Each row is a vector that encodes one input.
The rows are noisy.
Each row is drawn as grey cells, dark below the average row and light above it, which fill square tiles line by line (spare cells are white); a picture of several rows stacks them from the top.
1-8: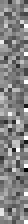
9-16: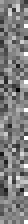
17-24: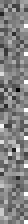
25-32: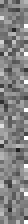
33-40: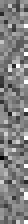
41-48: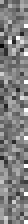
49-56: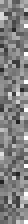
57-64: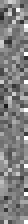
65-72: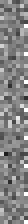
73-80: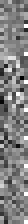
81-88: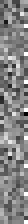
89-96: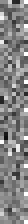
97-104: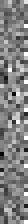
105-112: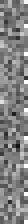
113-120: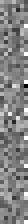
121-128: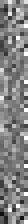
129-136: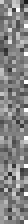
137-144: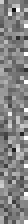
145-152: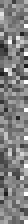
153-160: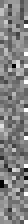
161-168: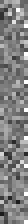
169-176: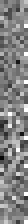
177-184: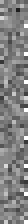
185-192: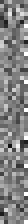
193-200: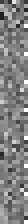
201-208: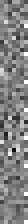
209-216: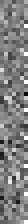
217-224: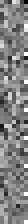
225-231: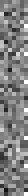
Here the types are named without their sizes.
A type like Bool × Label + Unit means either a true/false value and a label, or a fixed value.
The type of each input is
(Bool × Bool × Bool × Bool + Line) × Line.
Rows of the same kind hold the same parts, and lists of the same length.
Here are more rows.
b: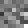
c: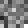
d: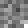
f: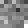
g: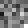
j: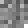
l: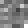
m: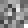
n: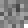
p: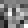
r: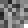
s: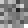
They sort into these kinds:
b, c, d, f, g, j, l, n, r, s
m, p

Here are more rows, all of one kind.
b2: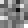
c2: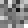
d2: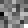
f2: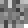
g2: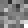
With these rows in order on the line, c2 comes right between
b2 and f2.
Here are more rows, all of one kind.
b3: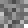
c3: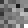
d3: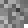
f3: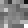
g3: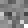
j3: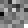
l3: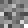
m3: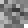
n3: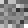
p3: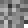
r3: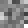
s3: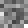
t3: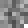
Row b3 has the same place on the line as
f3, g3, l3 and s3.
